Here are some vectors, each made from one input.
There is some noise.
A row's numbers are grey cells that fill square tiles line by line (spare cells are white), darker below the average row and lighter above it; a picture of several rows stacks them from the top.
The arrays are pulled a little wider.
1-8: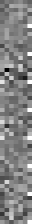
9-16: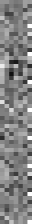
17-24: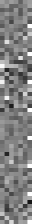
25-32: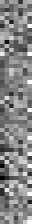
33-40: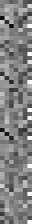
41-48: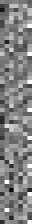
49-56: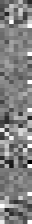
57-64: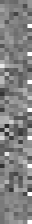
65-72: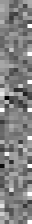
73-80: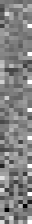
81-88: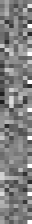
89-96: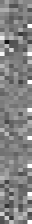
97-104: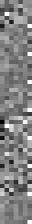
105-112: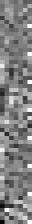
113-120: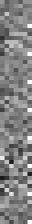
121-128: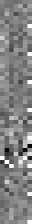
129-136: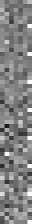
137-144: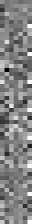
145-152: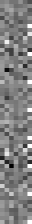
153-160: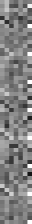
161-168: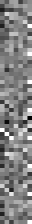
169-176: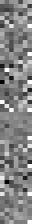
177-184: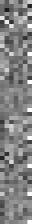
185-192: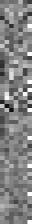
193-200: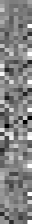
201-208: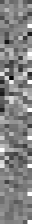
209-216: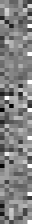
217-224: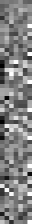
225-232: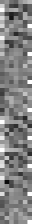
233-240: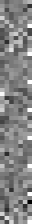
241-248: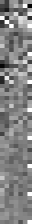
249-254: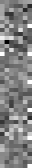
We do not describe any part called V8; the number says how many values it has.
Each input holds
a value of V8, together with either a point on a 20-point circle, or a point on a 13-point line.
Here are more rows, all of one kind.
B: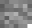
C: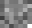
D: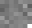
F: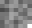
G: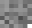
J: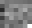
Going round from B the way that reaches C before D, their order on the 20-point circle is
B, C, D, F, G, J.
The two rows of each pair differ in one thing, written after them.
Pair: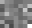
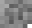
the place on the 20-point circle
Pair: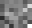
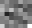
the value of V8
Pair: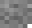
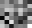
the value of V8
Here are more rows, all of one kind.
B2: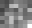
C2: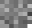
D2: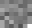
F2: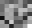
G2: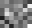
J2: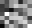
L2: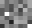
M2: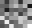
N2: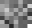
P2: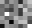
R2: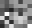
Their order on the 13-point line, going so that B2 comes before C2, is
J2, D2, M2, P2, F2, B2, L2, G2, R2, N2, C2.
